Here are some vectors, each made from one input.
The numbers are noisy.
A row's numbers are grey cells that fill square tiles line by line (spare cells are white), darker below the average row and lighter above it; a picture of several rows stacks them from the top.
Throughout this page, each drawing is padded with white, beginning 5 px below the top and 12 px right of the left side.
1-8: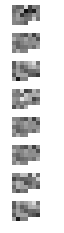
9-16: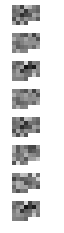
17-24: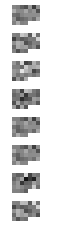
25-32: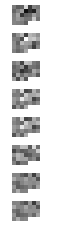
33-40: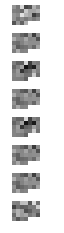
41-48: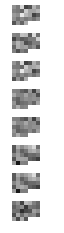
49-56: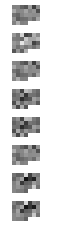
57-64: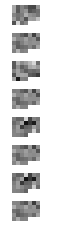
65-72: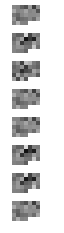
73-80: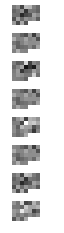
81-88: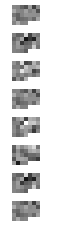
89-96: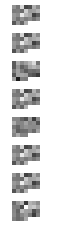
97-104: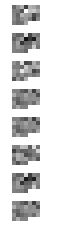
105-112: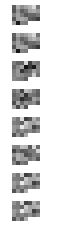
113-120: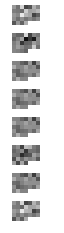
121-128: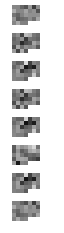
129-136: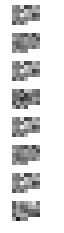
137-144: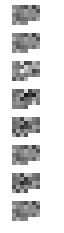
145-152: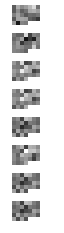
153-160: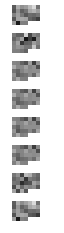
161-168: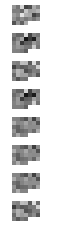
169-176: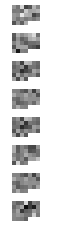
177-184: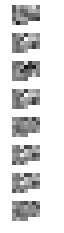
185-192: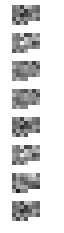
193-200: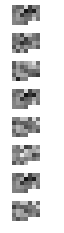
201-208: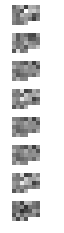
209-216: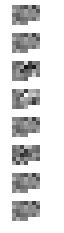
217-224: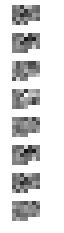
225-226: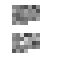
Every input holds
three true/false values.
